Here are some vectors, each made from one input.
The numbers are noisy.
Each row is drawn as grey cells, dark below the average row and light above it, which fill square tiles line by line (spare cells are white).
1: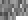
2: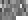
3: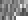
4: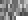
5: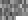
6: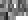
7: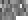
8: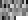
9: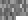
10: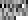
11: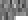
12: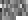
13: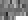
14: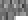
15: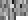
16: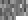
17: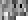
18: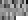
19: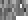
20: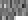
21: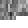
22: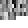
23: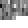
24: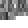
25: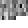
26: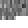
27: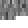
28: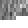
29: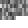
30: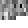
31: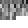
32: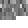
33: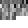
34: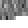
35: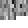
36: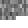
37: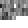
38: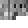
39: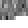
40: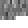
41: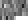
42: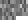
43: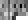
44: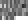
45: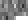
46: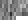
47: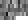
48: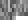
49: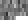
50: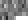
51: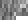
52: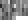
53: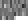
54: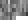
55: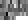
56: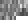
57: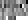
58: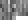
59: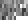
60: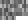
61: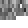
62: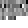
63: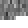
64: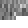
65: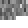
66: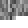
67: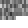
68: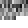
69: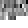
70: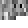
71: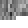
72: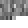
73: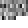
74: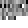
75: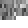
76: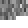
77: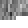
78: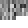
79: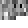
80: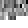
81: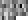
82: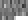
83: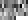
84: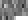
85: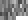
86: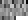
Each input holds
a true/false value, together with either a point on a 5-point line, or a point on a 6-point line.
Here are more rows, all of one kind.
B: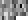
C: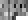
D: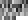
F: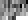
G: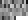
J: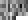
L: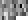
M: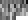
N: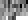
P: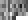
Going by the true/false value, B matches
G and L.
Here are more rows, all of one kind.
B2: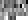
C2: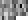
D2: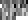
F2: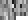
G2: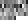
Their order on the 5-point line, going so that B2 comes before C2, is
G2, B2, C2, F2, D2.
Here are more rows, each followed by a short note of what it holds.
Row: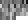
a point on a 5-point line and a true/false value
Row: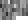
a point on a 6-point line and a true/false value
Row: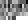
a point on a 5-point line and a true/false value
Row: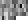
a point on a 5-point line and a true/false value
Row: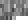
a point on a 6-point line and a true/false value
